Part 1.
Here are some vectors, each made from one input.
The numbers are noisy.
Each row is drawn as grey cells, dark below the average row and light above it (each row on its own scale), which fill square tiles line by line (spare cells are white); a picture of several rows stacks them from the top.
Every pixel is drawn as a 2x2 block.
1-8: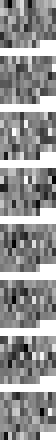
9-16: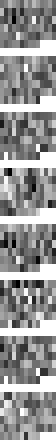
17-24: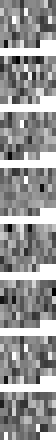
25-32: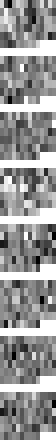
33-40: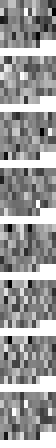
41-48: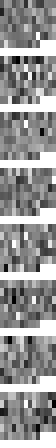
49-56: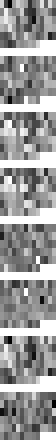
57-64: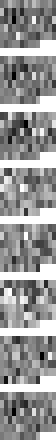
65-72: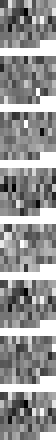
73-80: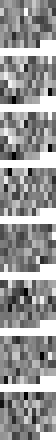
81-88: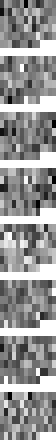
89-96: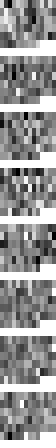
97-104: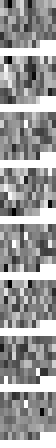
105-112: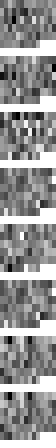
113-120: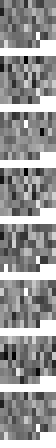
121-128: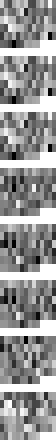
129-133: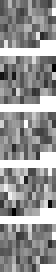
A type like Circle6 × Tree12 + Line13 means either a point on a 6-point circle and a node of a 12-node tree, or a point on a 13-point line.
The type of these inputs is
Circle16 + Tree7.
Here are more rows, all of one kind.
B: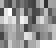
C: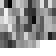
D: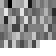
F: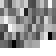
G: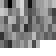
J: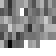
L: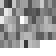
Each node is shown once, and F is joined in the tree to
C and J.
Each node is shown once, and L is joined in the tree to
B and C.
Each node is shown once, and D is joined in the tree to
G.
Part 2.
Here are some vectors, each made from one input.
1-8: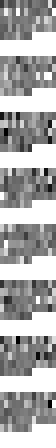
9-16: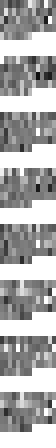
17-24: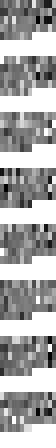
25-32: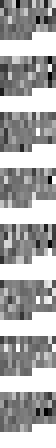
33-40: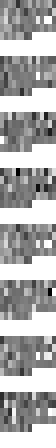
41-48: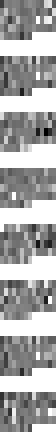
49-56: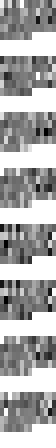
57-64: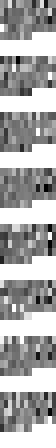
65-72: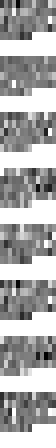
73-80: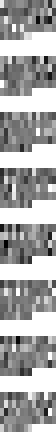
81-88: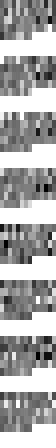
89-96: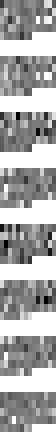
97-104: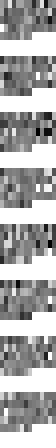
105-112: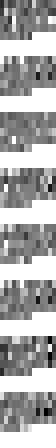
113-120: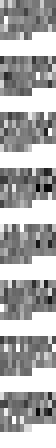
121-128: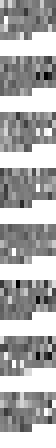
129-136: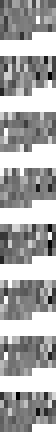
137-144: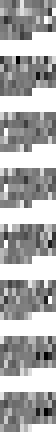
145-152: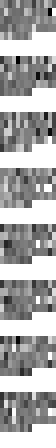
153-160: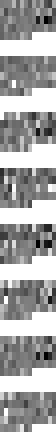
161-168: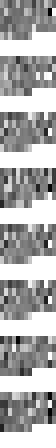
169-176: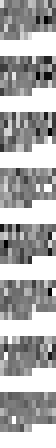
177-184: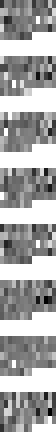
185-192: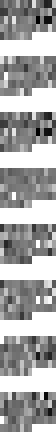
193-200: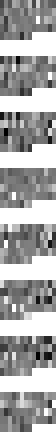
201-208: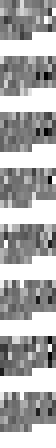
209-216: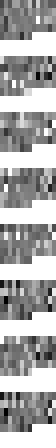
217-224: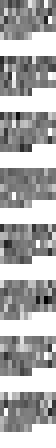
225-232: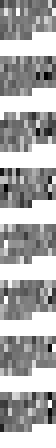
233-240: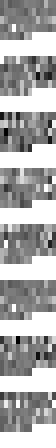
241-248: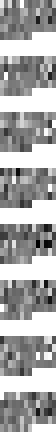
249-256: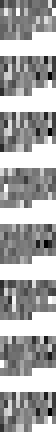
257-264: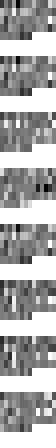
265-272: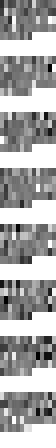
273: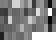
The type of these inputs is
Bool × Label12.
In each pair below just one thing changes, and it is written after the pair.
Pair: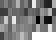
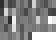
the true/false value
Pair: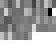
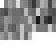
the true/false value
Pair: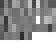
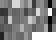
the true/false value
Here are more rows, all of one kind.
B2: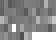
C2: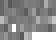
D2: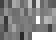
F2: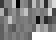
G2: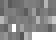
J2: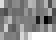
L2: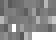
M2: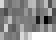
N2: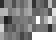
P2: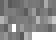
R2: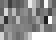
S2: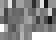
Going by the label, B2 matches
C2, G2, L2 and P2.
